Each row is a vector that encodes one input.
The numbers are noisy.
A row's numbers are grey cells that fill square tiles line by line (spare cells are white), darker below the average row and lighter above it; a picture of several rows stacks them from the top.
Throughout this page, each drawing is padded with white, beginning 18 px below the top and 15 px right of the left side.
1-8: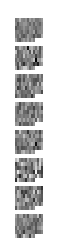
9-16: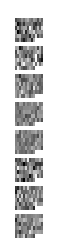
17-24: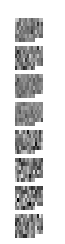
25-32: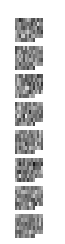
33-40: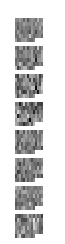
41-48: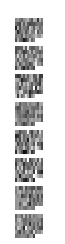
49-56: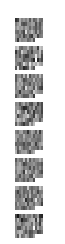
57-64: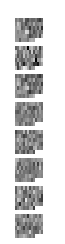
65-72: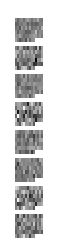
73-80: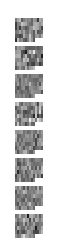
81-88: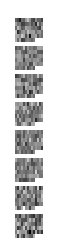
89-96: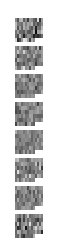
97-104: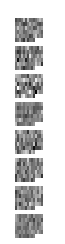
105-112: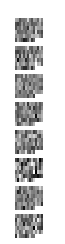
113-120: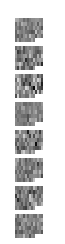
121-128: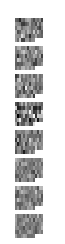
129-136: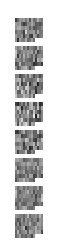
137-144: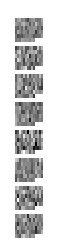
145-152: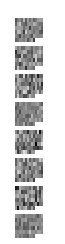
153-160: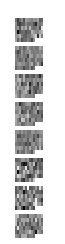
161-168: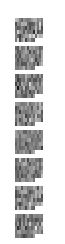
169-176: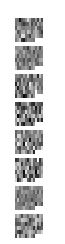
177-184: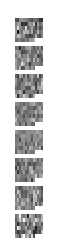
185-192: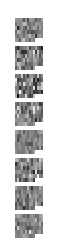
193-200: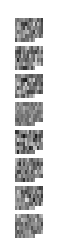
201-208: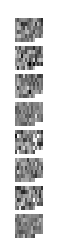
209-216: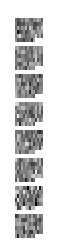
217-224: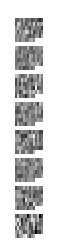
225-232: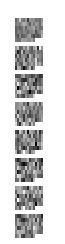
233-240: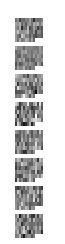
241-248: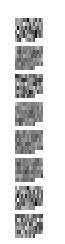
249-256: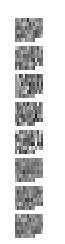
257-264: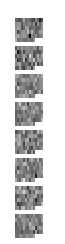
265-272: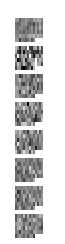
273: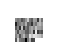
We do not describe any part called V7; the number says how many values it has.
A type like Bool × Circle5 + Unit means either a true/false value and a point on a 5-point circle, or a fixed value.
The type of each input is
Circle11 + Line5 + List2(Circle9) × V7.
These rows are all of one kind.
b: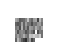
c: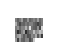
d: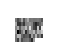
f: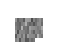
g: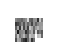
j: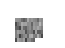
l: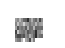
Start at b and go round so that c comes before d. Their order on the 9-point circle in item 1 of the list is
b, c, j, l, d, f, g.
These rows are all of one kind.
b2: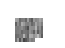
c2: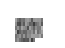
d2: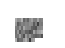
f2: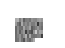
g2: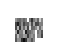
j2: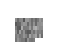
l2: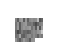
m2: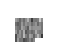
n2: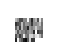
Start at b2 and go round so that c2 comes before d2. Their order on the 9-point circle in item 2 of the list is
b2, l2, n2, g2, j2, c2, d2, f2, m2.
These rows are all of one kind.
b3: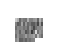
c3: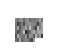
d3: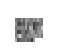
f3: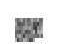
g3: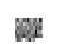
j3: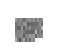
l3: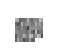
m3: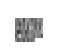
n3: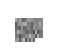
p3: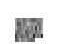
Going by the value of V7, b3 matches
j3 and n3.
